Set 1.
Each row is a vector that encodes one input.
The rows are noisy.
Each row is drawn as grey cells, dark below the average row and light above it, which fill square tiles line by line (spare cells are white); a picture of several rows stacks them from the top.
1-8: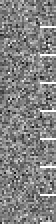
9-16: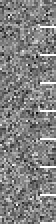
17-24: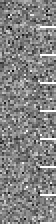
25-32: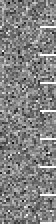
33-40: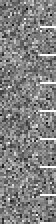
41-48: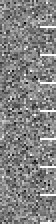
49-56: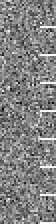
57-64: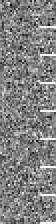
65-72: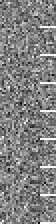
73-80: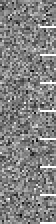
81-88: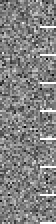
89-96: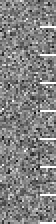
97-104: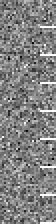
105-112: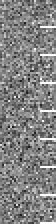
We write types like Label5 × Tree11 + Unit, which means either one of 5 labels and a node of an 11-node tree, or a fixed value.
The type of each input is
Circle9 + Tree9.
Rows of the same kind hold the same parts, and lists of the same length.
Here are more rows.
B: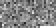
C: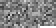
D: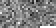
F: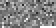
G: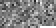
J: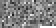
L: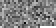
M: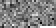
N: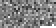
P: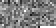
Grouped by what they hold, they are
B, D, F, L, P
C, G, J, M, N

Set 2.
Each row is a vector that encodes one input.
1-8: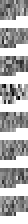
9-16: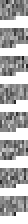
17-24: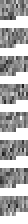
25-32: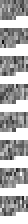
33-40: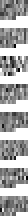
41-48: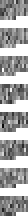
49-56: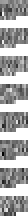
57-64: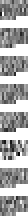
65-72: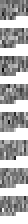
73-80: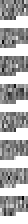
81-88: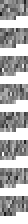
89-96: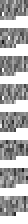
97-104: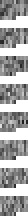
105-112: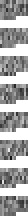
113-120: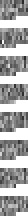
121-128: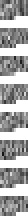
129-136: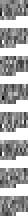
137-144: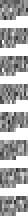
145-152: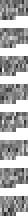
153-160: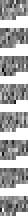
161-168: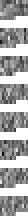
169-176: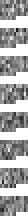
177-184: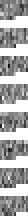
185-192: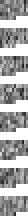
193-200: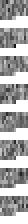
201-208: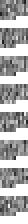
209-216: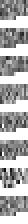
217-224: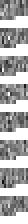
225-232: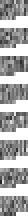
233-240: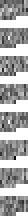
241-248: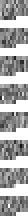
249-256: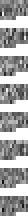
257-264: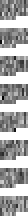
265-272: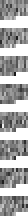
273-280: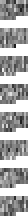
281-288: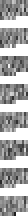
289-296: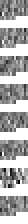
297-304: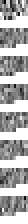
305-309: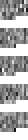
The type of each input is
List2(Line7).
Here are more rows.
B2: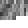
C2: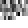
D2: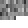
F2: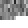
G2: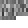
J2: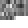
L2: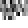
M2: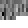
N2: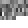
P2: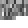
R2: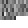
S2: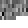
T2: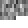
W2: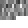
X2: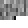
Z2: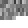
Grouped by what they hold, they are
B2, D2, N2, T2, W2, X2
C2, L2
F2, G2, J2, M2, P2, R2, S2, Z2

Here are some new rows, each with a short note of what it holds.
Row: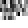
the empty list
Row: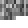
a list of two items
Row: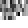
the empty list
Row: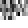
the empty list
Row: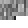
a list of one item
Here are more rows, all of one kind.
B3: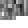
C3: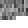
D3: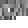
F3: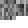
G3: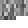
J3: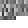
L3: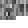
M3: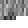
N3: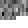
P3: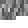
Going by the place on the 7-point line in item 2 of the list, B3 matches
C3 and P3.
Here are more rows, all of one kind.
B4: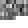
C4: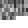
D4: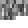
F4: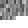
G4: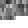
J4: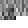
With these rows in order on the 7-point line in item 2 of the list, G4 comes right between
B4 and F4.
